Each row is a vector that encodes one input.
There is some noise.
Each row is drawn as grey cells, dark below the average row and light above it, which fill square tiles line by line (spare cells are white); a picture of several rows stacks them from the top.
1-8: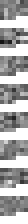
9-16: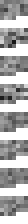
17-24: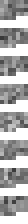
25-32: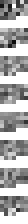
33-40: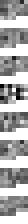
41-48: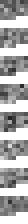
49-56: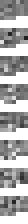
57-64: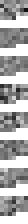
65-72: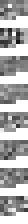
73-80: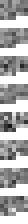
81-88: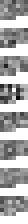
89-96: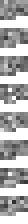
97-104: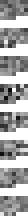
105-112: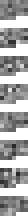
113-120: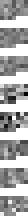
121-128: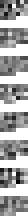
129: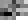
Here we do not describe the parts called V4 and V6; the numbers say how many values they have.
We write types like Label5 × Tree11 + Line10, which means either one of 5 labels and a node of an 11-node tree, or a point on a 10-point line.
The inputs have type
(Bool × Bool × Bool + V6) × Tree7 + V4.
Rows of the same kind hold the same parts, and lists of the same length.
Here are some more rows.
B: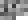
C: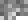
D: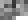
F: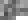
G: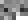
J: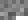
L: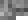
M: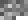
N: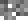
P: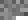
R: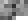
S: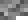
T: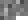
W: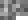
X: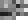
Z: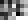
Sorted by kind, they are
B, C, G, M, N
D, F, J, L, P, R, S, T, W
X, Z

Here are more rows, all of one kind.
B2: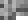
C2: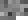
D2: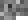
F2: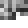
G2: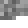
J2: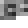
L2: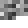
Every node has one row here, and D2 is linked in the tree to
B2 and F2.
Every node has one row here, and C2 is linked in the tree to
G2.
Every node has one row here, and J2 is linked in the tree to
B2 and L2.
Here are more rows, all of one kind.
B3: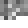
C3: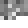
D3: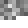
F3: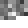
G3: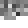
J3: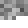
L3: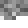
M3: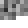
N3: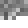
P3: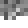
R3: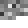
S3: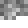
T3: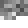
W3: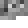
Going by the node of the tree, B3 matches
C3, D3 and F3.
